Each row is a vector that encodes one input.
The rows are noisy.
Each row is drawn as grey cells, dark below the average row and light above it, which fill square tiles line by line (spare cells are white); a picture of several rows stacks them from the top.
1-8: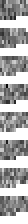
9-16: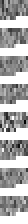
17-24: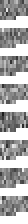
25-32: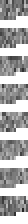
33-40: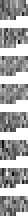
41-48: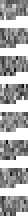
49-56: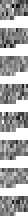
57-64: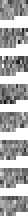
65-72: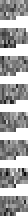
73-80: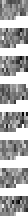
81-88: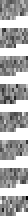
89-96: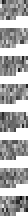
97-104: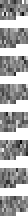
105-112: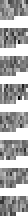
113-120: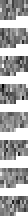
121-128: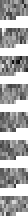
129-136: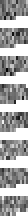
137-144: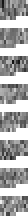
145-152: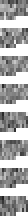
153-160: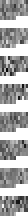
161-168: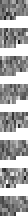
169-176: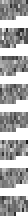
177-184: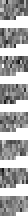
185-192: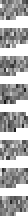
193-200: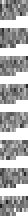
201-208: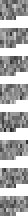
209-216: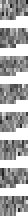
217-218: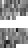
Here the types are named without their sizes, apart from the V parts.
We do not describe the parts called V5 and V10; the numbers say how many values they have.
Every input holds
either a point on a line, or four true/false values, or a value of V5 and a value of V10.
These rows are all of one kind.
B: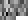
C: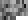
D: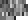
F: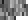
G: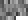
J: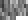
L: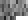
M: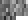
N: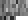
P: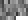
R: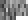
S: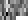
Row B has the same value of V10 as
G, P and S.
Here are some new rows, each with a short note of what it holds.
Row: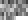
four true/false values
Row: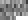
four true/false values
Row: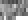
four true/false values
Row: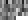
a point on a line
